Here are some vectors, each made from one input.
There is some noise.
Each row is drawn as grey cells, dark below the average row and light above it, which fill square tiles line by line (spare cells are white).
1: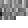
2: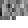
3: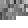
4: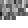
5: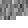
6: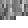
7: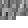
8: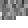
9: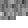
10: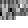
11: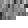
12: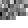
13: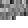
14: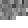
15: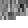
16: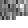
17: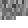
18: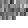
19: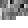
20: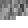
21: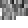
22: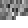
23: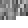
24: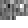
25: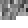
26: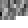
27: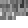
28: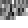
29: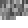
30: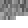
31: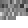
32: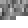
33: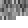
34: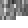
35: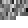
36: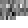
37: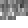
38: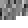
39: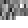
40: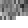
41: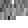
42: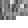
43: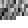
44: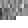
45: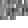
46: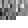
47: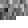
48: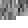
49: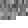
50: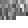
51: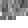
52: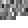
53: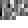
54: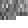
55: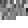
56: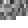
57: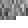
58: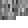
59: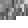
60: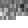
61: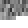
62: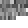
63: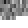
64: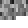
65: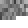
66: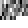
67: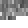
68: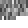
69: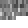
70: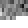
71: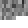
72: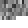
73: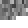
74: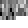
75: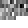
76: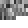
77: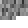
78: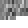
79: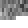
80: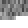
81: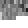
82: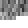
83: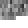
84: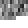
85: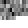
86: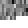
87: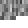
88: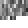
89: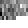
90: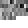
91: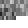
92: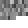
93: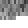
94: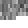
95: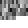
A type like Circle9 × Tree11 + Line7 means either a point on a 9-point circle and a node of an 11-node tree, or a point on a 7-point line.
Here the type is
(Bool × Label7 + Unit) × Tree7.
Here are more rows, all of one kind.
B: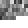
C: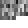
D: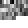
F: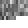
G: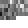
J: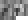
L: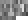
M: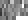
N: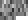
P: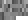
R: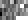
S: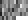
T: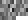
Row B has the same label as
F and M.
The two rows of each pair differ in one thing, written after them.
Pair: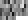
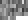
the true/false value
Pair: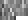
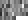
the label
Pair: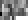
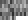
the label
